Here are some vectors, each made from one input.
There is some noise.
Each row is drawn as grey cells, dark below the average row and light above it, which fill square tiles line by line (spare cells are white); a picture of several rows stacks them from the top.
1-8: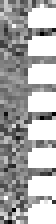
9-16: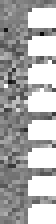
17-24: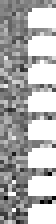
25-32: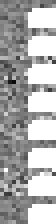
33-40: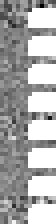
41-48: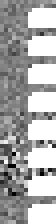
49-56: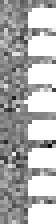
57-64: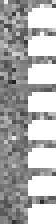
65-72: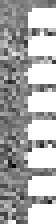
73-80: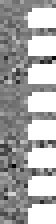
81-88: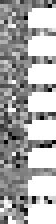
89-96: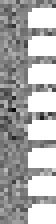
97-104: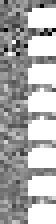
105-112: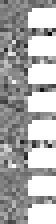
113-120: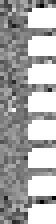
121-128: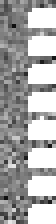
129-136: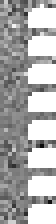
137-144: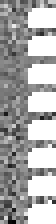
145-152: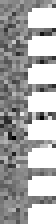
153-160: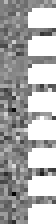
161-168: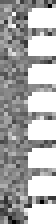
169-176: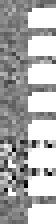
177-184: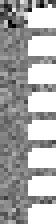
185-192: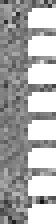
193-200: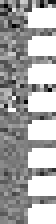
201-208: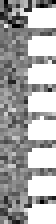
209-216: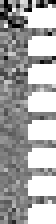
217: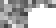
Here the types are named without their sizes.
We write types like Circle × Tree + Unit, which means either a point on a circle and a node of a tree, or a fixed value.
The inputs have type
Bool × Bool × Bool × (Circle + Unit).
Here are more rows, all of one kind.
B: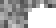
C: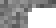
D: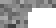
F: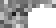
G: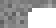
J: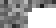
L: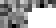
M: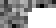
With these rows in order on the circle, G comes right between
J and L.
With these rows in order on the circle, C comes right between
D and L.
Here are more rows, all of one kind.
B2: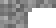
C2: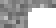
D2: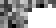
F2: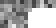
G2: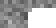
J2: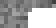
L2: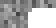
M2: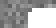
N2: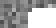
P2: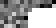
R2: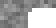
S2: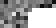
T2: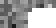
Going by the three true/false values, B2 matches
G2 and P2.
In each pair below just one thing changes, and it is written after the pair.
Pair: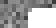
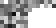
one of the three true/false values
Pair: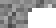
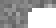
the place on the circle
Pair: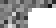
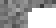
one of the three true/false values
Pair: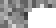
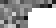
the place on the circle
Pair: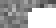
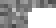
one of the three true/false values
